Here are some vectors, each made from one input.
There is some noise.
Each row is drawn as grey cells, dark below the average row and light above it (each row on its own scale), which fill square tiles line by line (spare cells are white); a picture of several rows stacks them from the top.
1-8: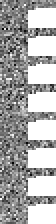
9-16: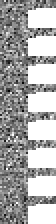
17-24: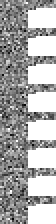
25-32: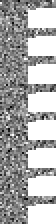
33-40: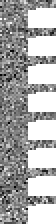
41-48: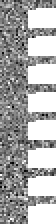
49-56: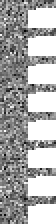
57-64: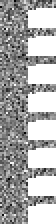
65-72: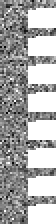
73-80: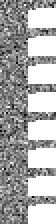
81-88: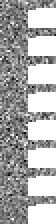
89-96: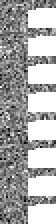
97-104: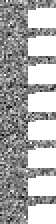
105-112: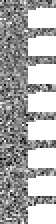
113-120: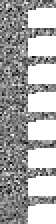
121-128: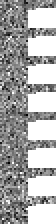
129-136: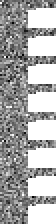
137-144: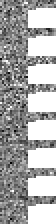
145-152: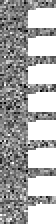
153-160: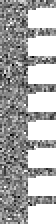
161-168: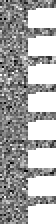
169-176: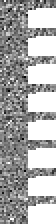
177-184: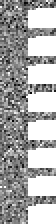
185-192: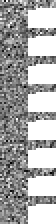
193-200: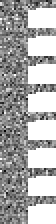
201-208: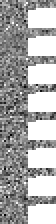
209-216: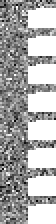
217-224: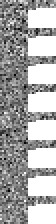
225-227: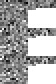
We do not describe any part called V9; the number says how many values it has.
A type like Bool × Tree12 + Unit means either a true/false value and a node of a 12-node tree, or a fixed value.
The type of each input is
Line4 × (Tree7 + V9) + List2(Line5).
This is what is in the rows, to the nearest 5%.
About 55% of them hold a point on a 4-point line, together with either a node of a 7-node tree, or a value of V9. The rest are lists of up to two points on a 5-point line: a few of all rows are empty, 20% hold one and 25% two.
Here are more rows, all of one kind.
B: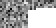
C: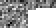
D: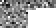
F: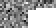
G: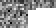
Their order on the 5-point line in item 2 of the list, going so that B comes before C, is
G, D, B, F, C.
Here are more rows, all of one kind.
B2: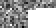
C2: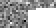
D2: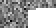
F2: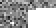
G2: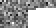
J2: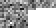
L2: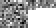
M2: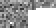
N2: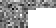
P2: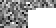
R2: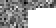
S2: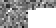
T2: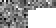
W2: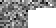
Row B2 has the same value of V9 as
C2, D2, L2 and P2.
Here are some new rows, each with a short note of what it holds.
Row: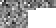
a list of two items
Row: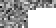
a list of one item
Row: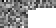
a list of one item
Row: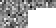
a list of two items
